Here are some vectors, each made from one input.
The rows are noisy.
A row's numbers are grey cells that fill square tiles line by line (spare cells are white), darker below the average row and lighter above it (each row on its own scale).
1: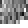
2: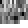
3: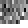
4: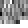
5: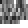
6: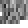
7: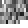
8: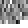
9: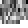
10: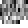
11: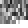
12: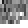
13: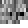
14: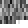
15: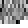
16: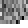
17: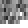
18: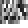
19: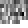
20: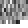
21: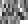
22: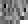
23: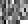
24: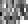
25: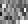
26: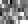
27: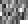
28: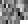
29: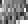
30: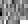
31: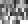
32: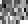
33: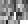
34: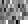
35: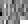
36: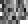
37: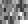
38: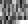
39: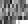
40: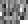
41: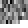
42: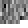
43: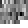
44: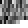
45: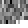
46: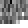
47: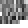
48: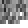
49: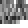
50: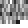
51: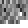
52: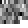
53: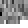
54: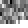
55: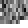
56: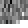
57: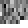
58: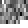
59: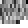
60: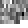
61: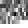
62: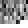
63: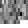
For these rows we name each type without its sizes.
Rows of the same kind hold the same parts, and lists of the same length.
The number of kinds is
3.
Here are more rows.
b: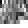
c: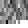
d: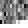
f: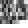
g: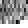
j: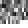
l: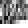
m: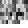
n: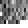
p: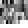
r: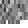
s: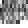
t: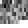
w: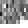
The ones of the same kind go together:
b, c, d, f, l, m, n
g, p, r, s, w
j, t

